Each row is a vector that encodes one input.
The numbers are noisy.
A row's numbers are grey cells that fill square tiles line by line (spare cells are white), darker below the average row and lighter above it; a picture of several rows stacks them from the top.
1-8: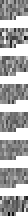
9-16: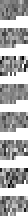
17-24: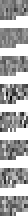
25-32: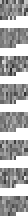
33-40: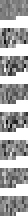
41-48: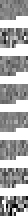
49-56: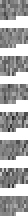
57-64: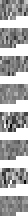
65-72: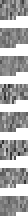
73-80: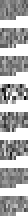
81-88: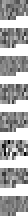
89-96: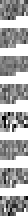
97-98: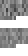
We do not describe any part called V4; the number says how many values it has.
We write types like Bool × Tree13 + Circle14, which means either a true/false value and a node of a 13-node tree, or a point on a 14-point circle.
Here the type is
(Circle5 × V4 + Line5) × Line5.
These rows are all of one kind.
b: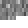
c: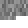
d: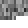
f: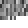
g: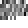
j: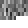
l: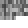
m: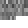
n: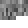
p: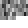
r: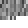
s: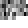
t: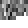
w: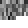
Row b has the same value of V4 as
c, f and m.
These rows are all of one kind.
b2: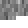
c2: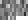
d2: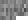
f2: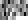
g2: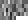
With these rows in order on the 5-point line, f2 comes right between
b2 and d2.
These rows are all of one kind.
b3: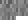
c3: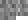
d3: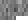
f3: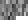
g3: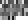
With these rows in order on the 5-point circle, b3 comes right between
c3 and g3.
